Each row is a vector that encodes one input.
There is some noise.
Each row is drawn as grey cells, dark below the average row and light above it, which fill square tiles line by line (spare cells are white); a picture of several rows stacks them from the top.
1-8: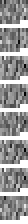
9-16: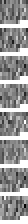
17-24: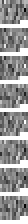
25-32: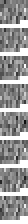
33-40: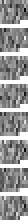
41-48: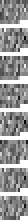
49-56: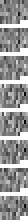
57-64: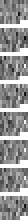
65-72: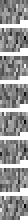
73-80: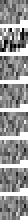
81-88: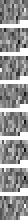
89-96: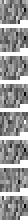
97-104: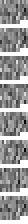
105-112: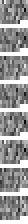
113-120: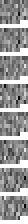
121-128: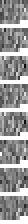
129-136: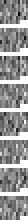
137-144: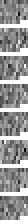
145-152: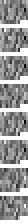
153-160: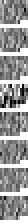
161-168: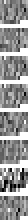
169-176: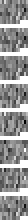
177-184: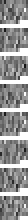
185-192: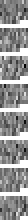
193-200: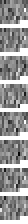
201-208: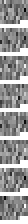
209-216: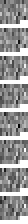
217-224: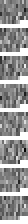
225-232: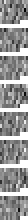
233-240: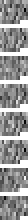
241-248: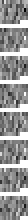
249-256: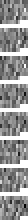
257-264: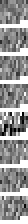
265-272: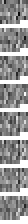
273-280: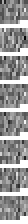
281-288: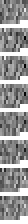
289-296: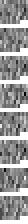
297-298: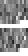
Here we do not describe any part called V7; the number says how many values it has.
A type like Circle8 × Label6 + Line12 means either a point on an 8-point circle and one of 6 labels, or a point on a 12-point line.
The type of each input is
List2(Bool × Line4 × V7).
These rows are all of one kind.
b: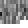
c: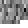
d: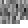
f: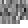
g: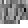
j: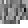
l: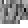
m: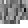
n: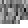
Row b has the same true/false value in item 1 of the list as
d and f.
